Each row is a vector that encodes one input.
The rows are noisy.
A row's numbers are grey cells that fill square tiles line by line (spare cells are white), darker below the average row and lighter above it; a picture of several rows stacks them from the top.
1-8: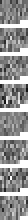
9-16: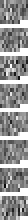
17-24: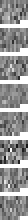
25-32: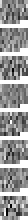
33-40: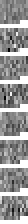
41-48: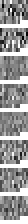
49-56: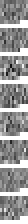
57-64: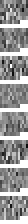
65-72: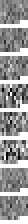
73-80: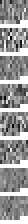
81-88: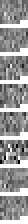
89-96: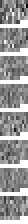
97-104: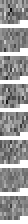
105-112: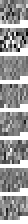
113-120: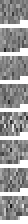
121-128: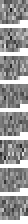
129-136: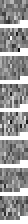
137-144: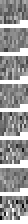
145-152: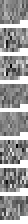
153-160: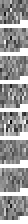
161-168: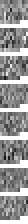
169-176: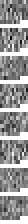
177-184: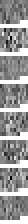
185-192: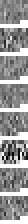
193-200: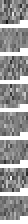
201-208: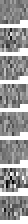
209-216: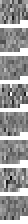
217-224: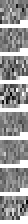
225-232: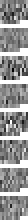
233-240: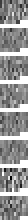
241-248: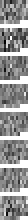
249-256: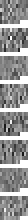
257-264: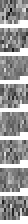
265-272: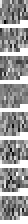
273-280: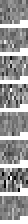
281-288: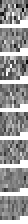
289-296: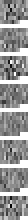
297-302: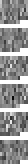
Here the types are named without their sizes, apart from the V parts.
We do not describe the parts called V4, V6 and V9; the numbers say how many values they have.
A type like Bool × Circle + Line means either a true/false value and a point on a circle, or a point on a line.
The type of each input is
(Bool × Bool × Bool × Bool + (Tree + Unit) × V4) × (Circle + V9) × V6.
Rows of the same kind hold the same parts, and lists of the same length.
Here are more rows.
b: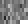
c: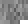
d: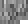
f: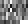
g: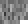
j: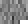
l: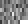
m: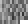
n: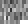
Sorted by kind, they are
b
c, j, l
d, m
f
g
n

